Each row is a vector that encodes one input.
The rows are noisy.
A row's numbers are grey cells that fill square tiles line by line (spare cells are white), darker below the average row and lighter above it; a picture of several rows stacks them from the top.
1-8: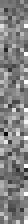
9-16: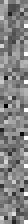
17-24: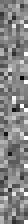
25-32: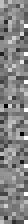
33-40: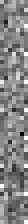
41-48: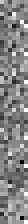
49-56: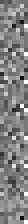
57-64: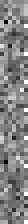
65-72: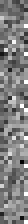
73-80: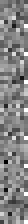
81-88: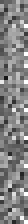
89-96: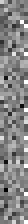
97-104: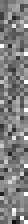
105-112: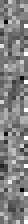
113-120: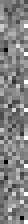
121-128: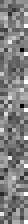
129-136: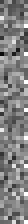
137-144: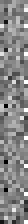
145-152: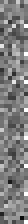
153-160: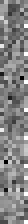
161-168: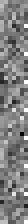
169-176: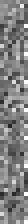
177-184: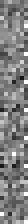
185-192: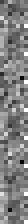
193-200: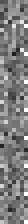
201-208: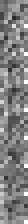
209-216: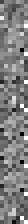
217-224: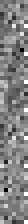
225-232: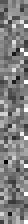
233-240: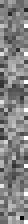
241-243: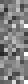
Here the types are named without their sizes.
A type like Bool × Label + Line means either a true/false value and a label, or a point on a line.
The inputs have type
(Bool × Bool × Bool × Bool + List(Line)) × Label.
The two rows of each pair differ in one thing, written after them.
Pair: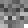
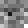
the place on the line in item 1 of the list
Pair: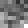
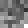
the place on the line in item 2 of the list
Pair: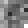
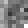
the place on the line in item 2 of the list
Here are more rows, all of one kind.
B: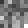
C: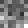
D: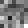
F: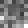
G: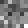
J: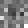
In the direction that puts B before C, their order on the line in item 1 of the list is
D, B, F, C, G, J.
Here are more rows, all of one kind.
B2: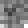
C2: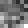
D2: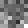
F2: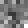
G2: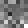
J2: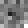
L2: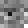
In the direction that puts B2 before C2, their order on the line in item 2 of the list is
L2, B2, J2, F2, G2, D2, C2.
